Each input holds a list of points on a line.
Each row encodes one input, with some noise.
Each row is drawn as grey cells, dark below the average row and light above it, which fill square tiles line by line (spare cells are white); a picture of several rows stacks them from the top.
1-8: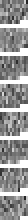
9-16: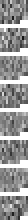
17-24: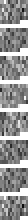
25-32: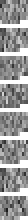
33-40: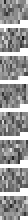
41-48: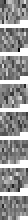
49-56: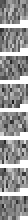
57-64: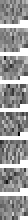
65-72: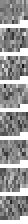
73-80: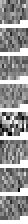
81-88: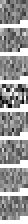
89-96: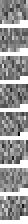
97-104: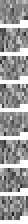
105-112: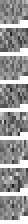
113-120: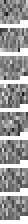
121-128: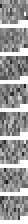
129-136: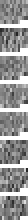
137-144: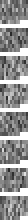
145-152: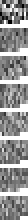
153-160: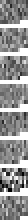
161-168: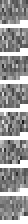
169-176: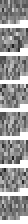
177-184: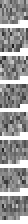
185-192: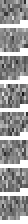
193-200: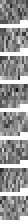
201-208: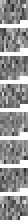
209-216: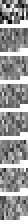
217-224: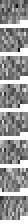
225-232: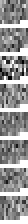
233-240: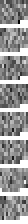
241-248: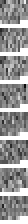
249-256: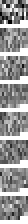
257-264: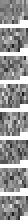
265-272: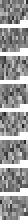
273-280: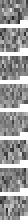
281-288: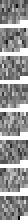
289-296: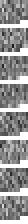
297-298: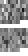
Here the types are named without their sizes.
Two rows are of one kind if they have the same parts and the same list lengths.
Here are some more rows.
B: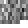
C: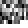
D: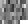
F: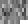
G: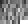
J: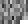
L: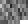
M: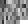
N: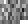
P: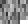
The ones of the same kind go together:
B, D, J, L, N
C
F, G, M, P

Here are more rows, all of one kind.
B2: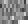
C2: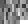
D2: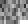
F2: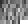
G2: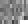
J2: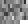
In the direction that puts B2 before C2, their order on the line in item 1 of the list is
B2, G2, J2, F2, C2, D2.
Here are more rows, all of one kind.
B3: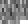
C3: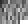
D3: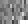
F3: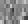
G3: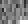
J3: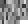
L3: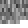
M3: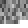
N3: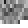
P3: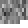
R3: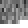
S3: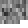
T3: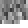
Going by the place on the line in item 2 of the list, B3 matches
F3 and N3.
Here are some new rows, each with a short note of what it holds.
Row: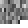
a list of one item
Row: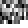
the empty list
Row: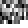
the empty list
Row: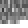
a list of two items
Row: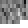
a list of two items
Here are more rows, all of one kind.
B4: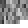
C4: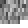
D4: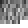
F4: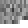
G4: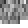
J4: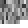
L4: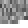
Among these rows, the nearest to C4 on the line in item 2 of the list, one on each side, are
G4 and J4.
